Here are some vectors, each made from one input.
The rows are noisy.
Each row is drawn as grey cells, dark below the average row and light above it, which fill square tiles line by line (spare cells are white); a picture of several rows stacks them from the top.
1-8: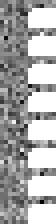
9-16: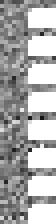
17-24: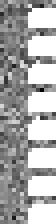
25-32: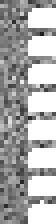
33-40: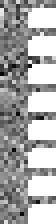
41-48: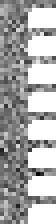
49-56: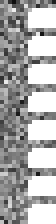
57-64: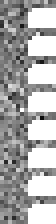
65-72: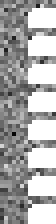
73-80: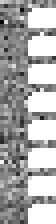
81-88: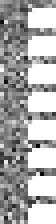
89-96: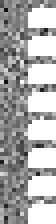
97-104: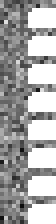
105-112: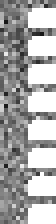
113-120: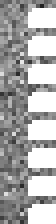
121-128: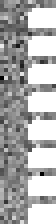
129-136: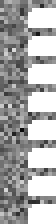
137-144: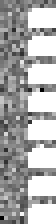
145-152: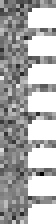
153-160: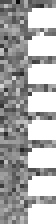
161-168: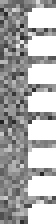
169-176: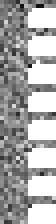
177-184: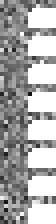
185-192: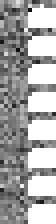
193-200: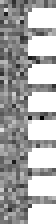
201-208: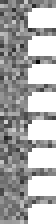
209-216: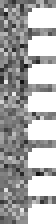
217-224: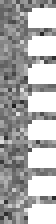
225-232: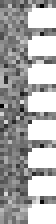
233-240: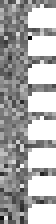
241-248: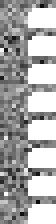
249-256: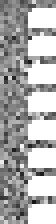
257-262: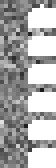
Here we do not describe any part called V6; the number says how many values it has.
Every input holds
a value of V6, together with either one of 9 labels, or three true/false values.
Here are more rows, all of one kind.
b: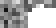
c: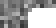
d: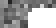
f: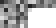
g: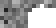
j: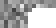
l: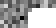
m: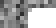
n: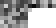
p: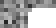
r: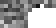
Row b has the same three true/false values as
f, g, l and n.
